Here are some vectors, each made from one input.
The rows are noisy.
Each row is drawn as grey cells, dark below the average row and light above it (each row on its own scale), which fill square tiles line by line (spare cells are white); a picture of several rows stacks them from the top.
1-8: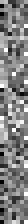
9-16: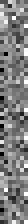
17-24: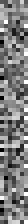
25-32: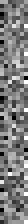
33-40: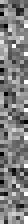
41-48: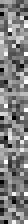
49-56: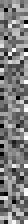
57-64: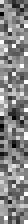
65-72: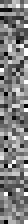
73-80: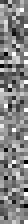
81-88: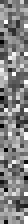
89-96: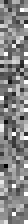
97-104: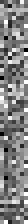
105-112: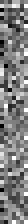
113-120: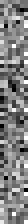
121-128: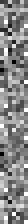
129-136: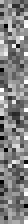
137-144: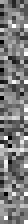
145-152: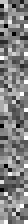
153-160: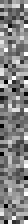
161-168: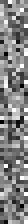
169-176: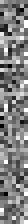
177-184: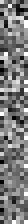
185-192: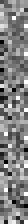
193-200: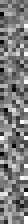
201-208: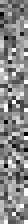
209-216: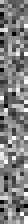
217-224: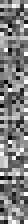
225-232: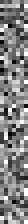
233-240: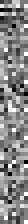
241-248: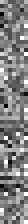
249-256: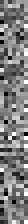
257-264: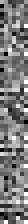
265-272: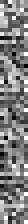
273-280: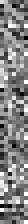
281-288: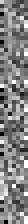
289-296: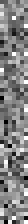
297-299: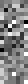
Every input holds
either a point on a 6-point line, or a list of up to two points on a 4-point line.
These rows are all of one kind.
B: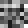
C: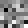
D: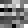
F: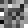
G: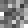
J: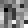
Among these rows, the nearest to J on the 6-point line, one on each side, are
C and G.
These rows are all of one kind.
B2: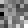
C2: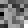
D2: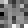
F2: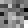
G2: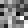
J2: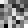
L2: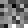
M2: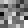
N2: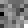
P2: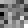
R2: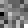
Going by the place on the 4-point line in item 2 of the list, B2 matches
C2, N2 and R2.
